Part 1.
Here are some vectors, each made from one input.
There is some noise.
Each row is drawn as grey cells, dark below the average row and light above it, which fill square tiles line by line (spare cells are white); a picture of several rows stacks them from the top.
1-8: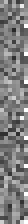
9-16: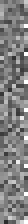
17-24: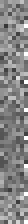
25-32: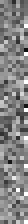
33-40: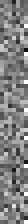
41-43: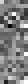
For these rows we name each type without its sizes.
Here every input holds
a label.
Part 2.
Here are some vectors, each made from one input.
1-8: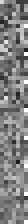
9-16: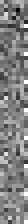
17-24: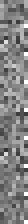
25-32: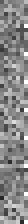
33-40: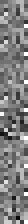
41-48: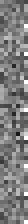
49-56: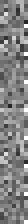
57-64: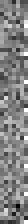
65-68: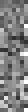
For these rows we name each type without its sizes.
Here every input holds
a label.
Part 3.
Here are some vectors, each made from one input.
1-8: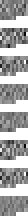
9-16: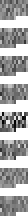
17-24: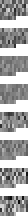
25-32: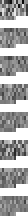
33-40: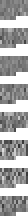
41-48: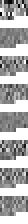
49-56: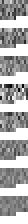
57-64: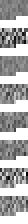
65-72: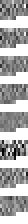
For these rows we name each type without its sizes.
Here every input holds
a node of a tree.
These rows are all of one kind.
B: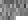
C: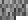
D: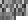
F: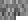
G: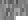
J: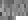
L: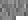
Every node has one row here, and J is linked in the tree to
F and L.
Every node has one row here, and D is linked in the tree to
C.
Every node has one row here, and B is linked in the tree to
G and L.
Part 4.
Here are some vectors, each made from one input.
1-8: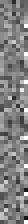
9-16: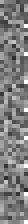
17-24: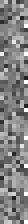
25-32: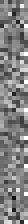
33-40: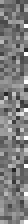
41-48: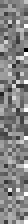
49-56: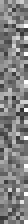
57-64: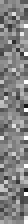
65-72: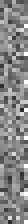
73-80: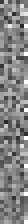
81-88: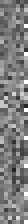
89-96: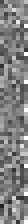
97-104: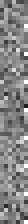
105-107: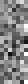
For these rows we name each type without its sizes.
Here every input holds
a label.
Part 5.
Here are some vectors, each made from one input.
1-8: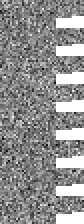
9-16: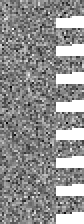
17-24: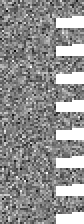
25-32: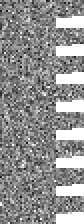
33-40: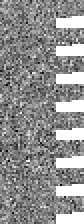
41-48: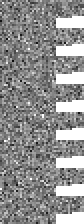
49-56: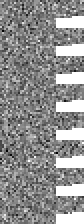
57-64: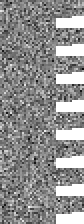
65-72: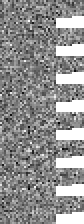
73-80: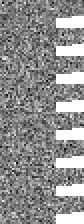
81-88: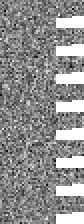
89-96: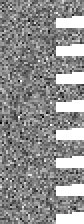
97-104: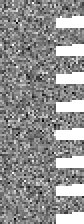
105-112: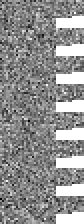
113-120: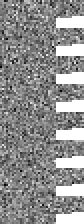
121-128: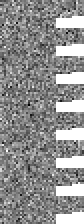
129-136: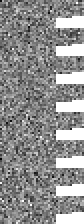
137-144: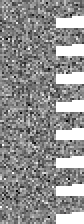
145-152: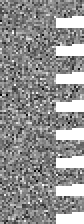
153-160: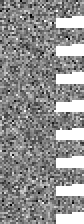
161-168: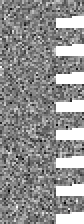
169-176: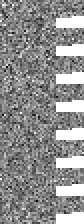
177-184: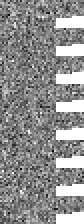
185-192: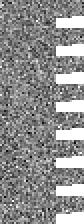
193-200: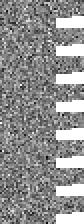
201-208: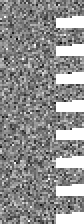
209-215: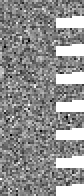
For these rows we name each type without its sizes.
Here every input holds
a point on a line.
